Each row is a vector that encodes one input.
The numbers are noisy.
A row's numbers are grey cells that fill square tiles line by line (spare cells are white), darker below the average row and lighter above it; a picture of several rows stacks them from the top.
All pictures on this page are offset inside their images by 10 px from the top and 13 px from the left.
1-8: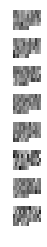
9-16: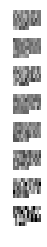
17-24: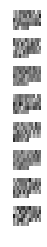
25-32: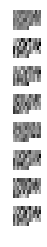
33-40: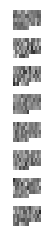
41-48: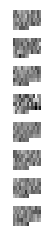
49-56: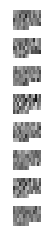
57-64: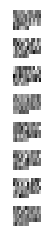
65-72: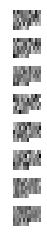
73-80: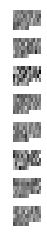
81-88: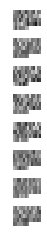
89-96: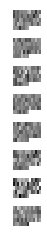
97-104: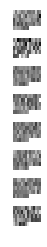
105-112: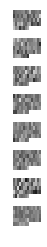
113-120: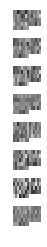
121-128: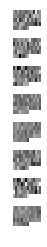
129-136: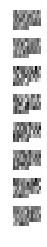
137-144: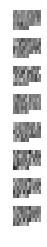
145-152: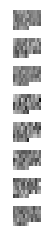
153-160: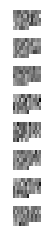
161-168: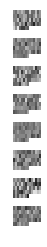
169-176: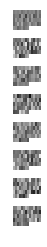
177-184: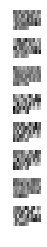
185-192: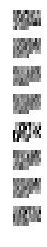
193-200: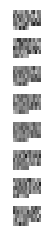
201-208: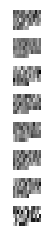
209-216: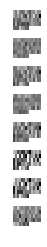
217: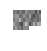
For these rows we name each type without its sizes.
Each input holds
either two labels, or three true/false values.
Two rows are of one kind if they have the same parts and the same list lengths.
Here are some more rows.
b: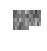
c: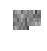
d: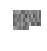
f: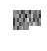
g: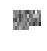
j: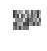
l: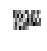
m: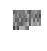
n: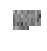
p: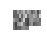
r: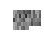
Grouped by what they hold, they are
b, c, d, f, n, r
g, j, l, m, p

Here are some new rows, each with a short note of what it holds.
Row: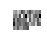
three true/false values
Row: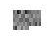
two labels
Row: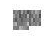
two labels
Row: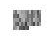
three true/false values
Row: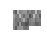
two labels
